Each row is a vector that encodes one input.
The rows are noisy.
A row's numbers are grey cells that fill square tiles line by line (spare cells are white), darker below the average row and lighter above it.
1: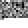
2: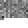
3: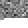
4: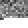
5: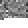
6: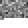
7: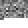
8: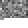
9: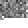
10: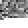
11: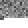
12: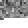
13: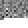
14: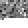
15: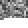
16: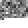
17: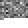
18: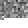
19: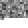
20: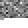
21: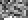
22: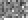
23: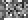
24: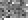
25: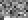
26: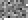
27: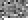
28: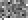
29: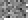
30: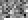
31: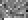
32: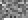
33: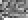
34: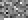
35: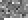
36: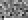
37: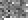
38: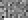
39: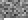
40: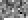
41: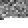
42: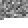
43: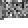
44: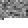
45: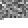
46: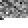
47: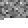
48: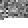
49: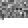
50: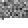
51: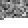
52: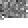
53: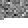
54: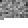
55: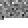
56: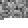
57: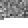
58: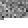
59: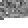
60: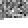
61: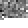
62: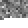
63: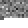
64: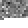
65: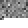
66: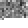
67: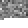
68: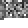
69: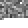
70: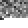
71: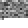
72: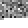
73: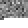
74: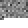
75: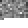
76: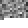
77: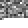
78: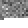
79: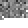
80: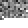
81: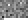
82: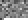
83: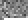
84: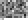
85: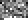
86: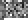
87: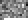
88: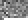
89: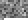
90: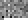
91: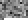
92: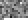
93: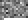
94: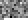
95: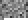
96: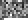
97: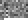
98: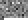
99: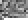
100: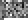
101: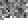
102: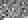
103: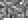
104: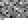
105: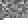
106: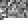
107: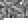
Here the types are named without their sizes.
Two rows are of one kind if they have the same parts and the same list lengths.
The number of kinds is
4.
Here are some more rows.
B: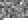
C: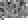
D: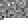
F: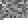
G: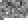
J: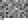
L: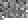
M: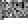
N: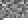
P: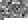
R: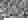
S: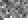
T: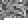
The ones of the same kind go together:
B, F, L, N
C, G, P, R, S
D, J, T
M

